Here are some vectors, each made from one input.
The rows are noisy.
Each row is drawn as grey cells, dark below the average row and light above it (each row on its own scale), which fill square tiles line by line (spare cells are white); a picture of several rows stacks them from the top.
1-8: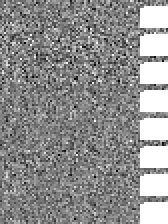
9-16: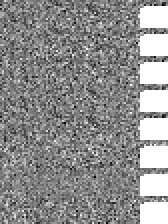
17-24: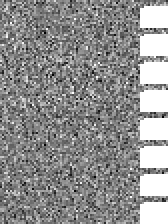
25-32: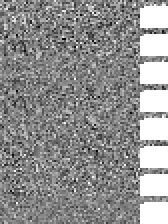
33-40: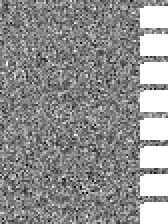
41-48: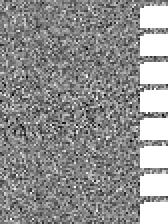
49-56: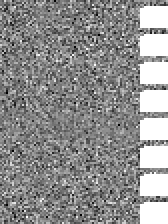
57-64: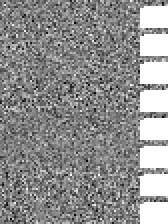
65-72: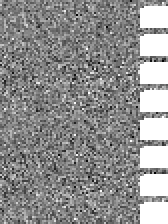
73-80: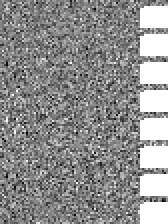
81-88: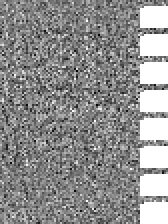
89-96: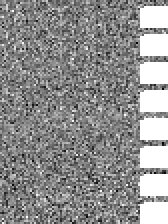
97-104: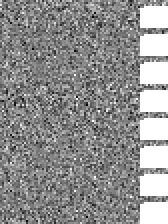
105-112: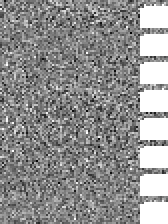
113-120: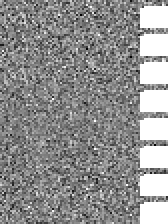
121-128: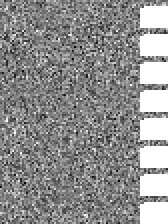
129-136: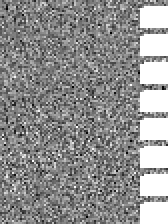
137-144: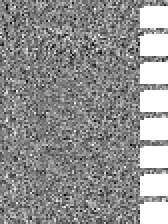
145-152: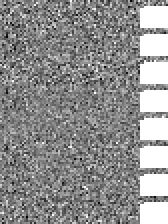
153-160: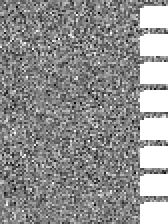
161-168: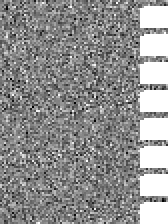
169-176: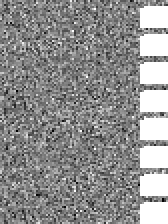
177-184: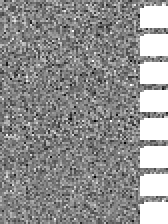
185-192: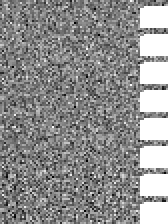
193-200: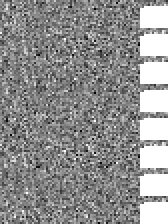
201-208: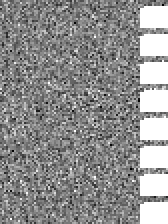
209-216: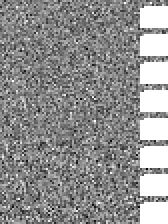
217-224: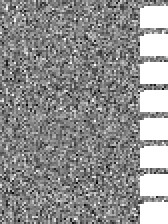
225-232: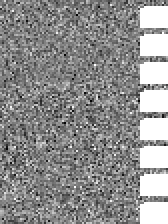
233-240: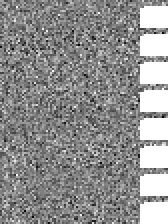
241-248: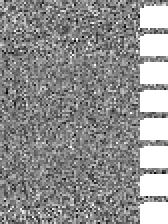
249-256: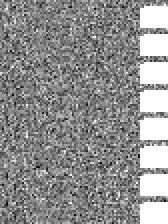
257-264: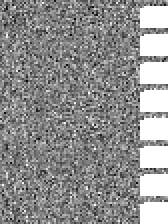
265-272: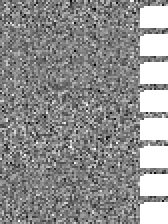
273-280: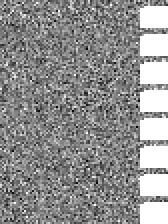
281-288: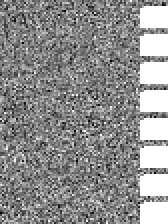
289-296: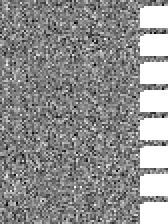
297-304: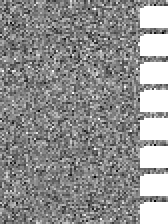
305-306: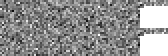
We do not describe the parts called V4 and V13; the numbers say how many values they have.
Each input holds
one of 8 labels, together with either a fixed value, or five true/false values, a value of V4 and a value of V13.
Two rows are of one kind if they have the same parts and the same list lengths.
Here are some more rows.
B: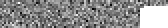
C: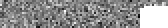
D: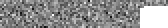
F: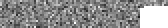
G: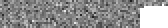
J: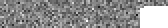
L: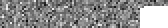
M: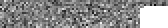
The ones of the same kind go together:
B, C, G, J, L, M
D, F

